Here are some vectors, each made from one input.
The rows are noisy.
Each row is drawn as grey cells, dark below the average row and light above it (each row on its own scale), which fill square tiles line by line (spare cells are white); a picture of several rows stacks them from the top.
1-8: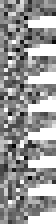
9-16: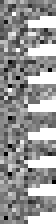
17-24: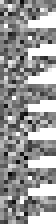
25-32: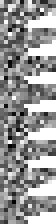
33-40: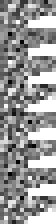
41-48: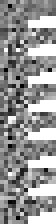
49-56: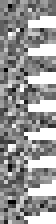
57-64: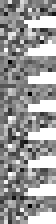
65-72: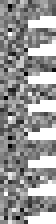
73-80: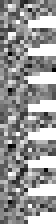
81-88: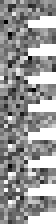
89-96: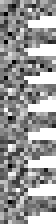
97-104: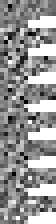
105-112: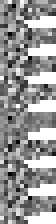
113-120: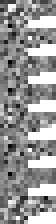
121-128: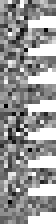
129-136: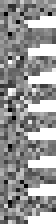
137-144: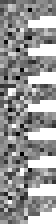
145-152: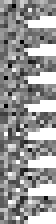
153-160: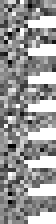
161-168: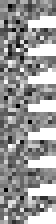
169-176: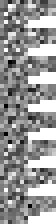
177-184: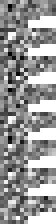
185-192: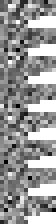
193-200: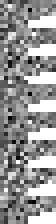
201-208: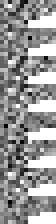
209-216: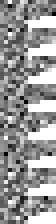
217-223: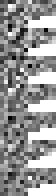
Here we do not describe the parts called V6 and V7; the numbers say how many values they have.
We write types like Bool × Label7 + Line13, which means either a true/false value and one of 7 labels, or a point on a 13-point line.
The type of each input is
Bool × V7 + Line10 × V6.
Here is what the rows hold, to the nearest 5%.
About 50% of them hold a point on a 10-point line and a value of V6. The rest hold a true/false value and a value of V7.
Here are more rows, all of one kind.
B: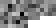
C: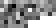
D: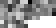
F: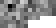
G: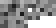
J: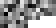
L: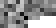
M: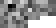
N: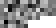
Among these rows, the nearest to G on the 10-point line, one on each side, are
C and L.
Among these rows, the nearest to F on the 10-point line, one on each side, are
B and M.
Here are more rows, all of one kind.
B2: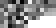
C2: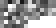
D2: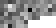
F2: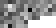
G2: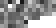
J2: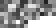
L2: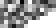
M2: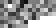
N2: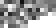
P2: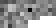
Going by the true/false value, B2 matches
C2, G2, J2 and L2.
